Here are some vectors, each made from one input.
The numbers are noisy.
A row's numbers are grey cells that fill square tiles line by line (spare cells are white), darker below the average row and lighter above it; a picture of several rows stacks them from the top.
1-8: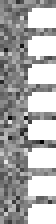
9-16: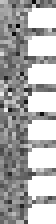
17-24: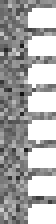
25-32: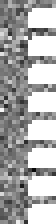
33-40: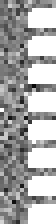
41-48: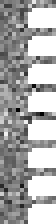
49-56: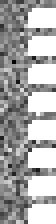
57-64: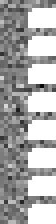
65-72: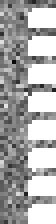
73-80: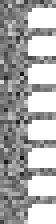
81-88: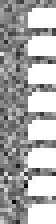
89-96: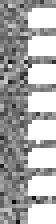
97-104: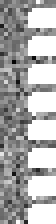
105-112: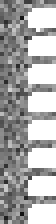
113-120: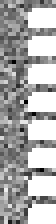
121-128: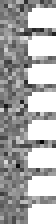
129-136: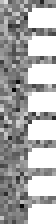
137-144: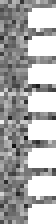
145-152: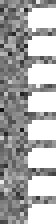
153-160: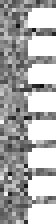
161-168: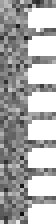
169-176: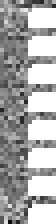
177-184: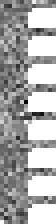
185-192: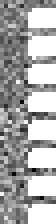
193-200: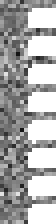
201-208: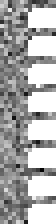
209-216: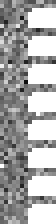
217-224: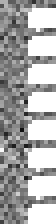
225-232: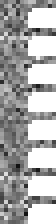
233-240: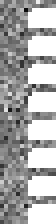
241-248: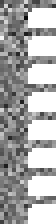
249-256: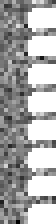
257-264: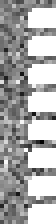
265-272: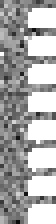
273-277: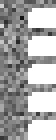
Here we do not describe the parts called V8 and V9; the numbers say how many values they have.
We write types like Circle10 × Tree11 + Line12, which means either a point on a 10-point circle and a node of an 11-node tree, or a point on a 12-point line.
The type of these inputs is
(Bool × Circle6 × V9 + V8) × Label7.
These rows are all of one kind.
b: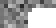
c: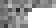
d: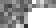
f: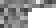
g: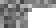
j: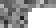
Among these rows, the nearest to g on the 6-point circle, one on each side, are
d and f.
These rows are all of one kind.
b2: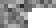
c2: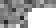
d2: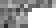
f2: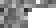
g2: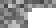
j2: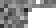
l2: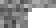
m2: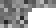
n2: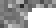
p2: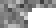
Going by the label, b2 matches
g2, n2 and p2.
